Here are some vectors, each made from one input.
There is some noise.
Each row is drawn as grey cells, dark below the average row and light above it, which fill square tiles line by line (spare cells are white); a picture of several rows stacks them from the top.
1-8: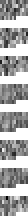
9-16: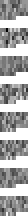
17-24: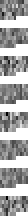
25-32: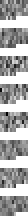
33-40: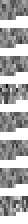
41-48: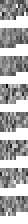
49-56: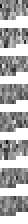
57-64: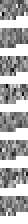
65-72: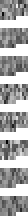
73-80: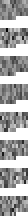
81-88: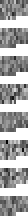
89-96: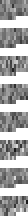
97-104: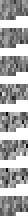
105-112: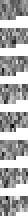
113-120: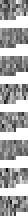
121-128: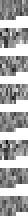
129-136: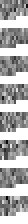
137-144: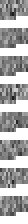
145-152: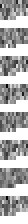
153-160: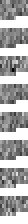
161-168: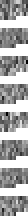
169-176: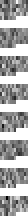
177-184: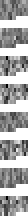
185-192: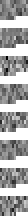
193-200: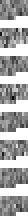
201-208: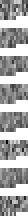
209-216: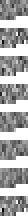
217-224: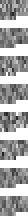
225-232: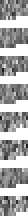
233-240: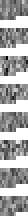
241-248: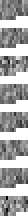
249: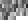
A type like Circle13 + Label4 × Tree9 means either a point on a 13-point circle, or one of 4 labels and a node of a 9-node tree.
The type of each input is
Bool × Bool × Bool + Circle10 + Line10.
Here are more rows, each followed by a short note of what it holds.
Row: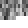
a point on a 10-point circle
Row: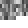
a point on a 10-point circle
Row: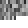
a point on a 10-point line
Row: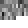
a point on a 10-point line
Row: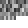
a point on a 10-point line
